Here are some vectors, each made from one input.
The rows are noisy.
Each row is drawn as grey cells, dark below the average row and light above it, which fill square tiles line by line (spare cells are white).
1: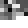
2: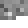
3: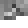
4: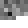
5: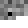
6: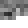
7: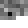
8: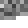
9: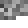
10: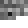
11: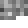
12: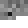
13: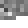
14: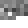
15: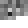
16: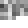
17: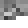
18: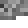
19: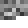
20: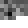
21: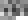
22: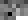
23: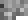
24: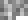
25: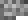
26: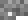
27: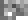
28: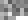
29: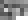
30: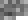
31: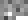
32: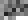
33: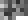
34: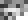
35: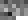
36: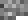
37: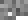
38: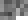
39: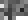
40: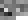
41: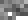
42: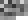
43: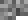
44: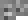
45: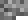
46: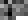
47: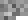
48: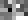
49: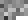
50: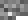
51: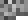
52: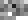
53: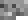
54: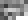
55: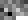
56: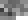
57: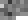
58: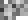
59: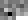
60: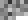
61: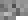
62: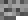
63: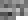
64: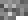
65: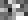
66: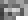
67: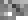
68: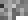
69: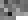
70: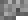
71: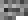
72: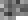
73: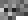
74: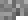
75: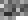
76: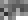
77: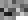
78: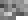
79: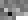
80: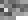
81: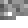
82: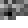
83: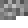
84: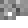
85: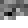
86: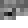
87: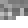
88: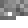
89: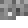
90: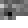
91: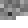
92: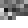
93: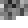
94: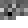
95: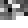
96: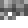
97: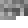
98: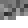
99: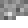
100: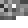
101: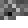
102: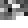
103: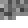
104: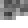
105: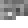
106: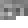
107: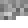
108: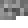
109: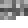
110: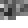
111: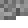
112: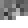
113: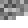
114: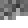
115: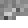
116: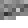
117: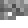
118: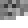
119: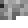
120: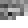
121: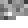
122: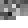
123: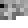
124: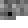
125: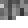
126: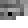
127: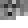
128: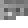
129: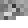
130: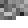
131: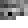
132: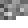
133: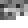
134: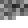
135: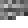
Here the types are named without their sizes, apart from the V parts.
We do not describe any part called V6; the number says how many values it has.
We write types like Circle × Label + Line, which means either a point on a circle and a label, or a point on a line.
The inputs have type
List(Bool × V6).
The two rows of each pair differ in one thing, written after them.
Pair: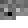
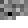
the true/false value in item 2 of the list
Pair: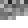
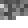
the true/false value in item 2 of the list
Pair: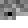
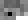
the value of V6 in item 2 of the list
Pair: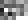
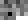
the value of V6 in item 1 of the list
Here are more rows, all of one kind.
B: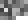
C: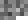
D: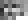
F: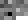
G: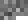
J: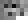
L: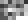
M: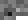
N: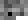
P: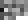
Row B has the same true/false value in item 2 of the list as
D, F, J and P.
